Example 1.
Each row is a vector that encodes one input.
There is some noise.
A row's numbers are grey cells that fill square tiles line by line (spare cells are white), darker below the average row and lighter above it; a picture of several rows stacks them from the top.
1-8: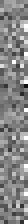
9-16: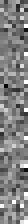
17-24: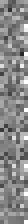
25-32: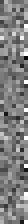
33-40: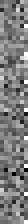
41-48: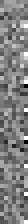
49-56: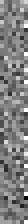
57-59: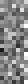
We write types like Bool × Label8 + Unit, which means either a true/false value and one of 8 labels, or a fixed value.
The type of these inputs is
Bool × Tree8.
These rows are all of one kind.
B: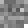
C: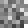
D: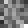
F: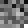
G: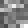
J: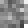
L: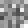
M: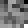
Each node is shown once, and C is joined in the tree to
J.
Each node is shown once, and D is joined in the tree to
B.
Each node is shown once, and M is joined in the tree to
F.
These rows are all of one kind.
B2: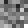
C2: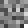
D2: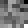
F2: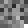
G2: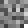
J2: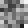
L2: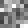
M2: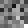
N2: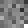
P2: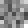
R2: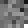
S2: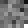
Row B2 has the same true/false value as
J2 and P2.
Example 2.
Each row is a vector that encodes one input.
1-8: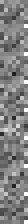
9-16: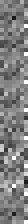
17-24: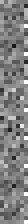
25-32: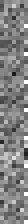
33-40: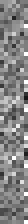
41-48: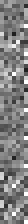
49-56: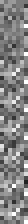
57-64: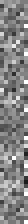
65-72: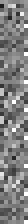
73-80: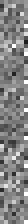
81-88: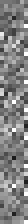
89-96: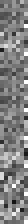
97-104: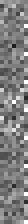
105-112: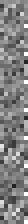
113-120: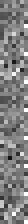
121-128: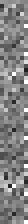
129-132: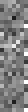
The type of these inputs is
Bool × Tree10.
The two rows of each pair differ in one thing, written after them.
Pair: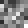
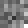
the true/false value
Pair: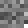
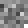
the node of the tree
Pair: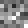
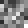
the node of the tree
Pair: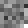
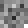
the node of the tree
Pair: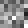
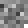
the true/false value
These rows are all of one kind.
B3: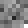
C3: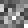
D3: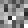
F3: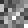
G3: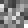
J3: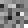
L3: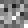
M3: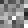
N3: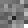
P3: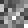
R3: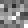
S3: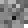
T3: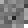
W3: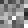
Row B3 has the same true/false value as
J3, N3, S3 and T3.
